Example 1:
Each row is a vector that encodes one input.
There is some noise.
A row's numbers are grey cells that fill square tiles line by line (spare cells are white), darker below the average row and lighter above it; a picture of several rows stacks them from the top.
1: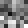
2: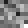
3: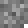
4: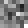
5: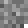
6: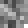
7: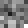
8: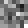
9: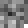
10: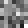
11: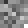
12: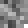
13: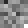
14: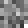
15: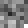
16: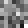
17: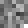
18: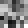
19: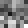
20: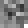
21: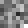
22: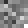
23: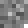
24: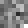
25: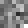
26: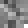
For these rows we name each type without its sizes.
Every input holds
a point on a line.
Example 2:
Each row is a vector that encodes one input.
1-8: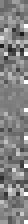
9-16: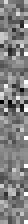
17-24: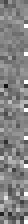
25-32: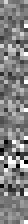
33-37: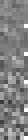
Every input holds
a point on a 5-point line.
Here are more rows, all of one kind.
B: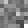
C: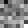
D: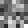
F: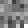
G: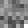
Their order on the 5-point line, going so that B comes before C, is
B, D, G, F, C.
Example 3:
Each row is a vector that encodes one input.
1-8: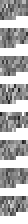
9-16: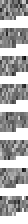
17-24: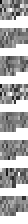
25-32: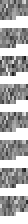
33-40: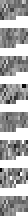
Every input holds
a point on a 5-point line.
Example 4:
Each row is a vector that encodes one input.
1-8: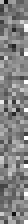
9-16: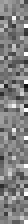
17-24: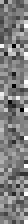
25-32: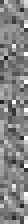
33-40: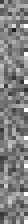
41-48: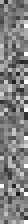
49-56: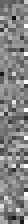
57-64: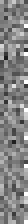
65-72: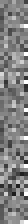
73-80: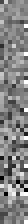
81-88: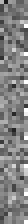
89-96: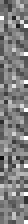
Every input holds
four true/false values.
